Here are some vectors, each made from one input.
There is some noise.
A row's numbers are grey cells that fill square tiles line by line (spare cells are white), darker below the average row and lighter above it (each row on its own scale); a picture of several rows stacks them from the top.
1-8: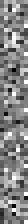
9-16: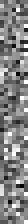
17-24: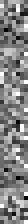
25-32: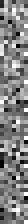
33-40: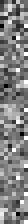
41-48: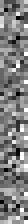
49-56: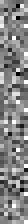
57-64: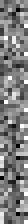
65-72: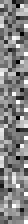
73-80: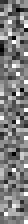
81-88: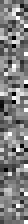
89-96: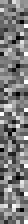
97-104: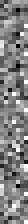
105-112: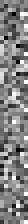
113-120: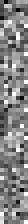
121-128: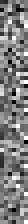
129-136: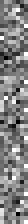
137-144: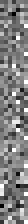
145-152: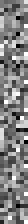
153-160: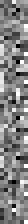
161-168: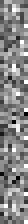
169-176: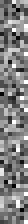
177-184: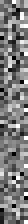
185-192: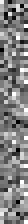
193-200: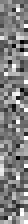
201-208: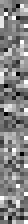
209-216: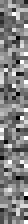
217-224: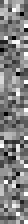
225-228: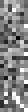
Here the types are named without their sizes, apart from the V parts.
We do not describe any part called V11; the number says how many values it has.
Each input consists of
either a point on a line and a true/false value, or a value of V11.
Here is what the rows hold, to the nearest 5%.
About 55% of them hold a point on a line and a true/false value. The rest hold a value of V11.
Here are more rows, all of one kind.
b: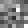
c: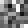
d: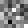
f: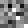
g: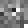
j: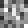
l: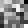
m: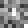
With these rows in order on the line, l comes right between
b and c.
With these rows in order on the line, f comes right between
c and d.
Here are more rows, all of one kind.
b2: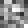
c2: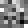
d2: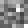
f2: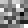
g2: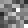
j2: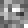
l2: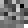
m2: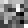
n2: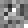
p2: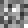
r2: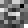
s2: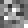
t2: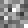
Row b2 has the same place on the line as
d2, f2, j2 and p2.
